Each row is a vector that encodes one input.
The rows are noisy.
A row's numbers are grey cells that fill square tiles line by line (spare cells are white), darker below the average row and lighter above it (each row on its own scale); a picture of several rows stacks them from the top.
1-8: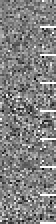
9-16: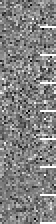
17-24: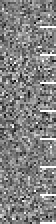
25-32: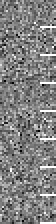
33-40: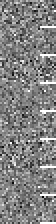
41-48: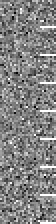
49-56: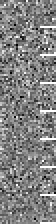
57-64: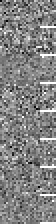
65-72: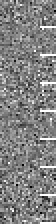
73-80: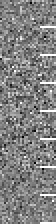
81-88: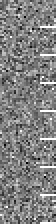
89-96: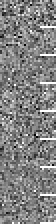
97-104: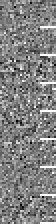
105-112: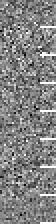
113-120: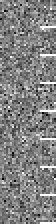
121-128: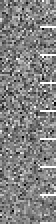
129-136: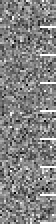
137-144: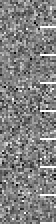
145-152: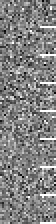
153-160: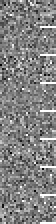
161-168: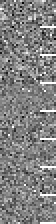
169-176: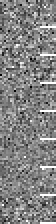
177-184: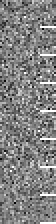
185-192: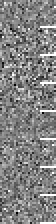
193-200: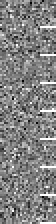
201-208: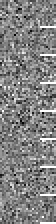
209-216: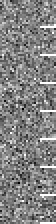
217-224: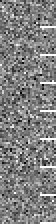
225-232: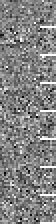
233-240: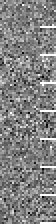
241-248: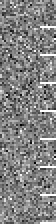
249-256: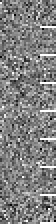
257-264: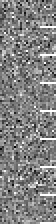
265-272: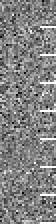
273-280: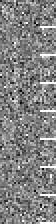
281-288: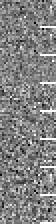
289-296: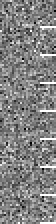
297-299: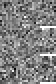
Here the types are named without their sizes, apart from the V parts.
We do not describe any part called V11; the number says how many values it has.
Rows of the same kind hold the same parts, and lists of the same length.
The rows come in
2 kinds.
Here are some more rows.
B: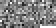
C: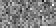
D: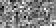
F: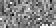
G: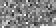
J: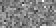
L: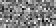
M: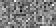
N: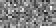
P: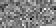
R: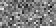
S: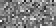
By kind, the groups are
B, F, G, J, L, R, S
C, D, M, N, P

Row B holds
a point on a circle, a true/false value and a value of V11.
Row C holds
a value of V11.
